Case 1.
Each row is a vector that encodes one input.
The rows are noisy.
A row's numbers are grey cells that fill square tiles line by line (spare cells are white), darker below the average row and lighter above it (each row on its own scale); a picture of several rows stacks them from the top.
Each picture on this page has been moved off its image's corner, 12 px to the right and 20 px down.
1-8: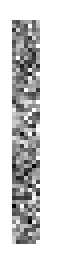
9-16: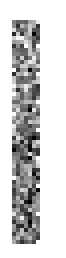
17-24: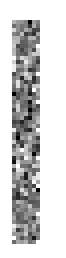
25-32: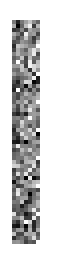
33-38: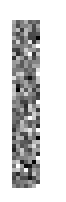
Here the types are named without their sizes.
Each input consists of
a point on each of two lines.
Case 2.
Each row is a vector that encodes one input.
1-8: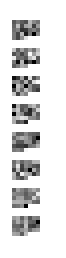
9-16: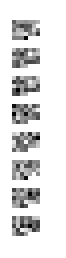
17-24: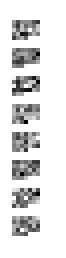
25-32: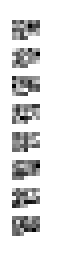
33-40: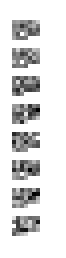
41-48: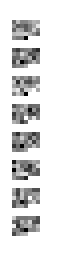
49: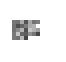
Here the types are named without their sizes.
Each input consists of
four true/false values.
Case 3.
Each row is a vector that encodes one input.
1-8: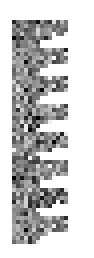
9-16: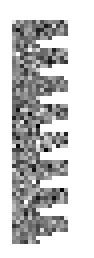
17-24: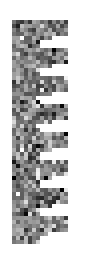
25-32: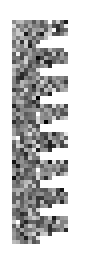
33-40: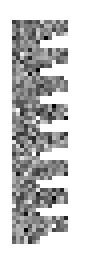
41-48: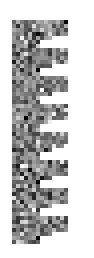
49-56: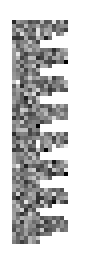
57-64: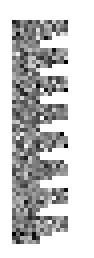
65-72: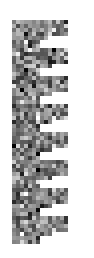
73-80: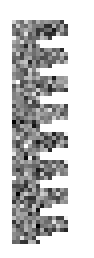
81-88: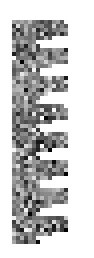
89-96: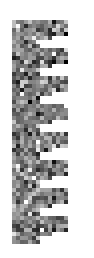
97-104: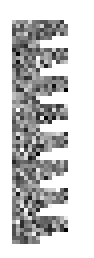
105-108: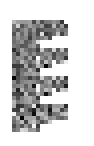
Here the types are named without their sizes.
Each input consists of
a node of a tree.
